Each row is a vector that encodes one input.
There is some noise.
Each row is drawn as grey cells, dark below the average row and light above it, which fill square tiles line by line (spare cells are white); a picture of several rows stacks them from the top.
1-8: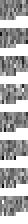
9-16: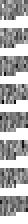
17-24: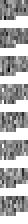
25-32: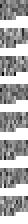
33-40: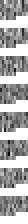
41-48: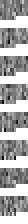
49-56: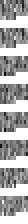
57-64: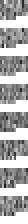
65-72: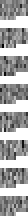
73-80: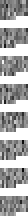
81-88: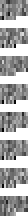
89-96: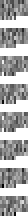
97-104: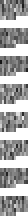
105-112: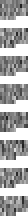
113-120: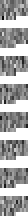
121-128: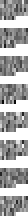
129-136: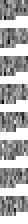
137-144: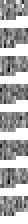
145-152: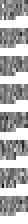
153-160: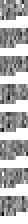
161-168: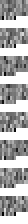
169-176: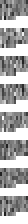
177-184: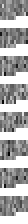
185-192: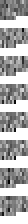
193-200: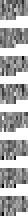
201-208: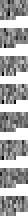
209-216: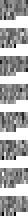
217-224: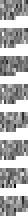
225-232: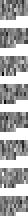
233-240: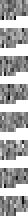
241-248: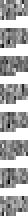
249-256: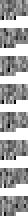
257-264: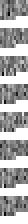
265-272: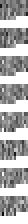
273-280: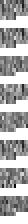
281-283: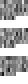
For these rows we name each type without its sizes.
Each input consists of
either a point on a line, or four true/false values.
